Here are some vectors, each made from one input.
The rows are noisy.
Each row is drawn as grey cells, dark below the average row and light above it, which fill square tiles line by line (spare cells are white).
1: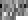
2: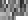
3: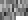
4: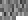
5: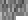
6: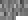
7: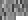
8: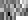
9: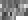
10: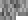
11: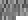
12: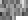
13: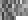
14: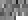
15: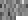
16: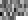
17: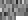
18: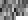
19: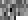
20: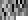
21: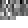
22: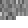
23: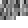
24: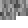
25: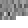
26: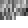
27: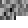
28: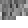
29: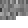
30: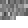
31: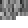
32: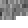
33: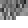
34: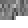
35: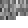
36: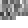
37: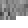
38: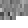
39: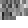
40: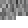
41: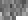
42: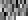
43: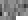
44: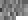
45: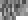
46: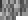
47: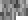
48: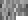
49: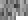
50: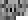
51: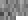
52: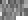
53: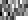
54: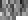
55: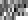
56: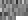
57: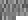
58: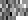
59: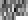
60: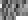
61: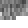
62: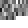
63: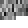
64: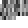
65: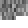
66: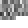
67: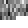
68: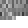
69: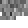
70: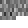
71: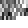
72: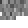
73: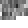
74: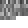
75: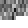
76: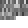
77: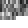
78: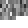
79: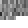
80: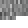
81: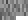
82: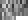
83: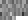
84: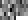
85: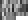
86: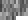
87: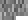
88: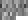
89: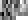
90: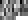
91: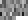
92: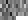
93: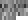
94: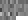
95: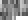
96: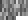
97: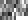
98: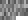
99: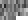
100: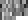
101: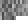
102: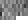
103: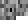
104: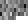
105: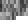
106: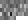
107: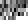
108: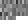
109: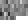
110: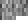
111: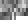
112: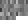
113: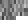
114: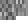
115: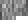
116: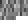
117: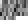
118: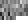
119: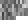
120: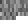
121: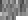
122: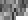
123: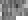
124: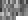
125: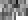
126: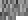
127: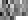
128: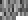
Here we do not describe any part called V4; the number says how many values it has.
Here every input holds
a list of up to two items, each a true/false value and a value of V4.
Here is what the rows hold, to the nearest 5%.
All of them are lists of up to two items, each a true/false value and a value of V4: about 5% are empty, 45% hold one and 50% two.
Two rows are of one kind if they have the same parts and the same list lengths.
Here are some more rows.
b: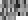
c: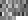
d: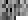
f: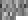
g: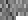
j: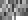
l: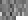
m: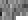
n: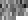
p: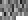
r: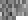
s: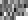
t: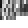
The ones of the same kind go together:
b, c, f, j, m, n, s, t
d
g, l, p, r

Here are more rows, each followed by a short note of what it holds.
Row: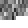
a list of one item
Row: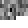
the empty list
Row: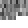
a list of two items
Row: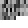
the empty list
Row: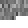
a list of one item
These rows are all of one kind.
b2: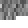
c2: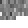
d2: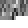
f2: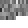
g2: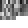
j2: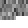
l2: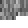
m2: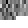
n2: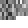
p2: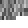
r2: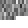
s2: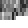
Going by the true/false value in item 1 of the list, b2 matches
d2, j2, p2 and r2.
